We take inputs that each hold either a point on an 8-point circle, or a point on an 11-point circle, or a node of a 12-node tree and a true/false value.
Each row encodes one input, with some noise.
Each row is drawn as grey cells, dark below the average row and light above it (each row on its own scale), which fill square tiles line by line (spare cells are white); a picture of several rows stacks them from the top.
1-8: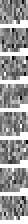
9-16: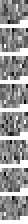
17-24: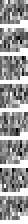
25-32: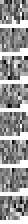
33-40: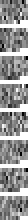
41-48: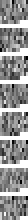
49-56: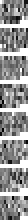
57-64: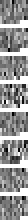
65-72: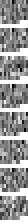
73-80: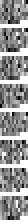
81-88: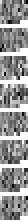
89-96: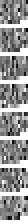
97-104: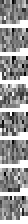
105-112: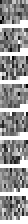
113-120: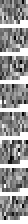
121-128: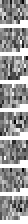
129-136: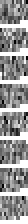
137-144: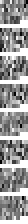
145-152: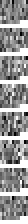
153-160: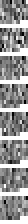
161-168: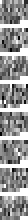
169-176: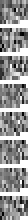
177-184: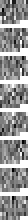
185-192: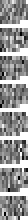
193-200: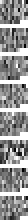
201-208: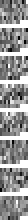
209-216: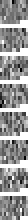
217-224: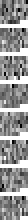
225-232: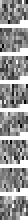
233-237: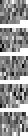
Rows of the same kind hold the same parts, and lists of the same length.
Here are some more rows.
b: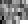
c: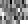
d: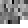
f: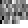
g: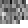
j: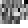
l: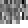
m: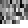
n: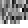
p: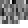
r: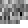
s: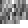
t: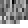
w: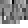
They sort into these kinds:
b, f, m, r, s
c, g, l
d, j, n, p, t, w

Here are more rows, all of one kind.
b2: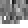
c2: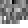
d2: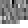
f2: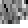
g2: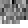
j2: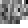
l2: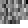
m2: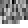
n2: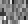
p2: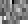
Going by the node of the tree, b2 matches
c2 and p2.
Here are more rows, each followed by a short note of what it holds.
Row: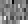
a node of a 12-node tree and a true/false value
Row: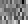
a point on an 8-point circle
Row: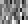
a point on an 8-point circle
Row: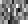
a node of a 12-node tree and a true/false value
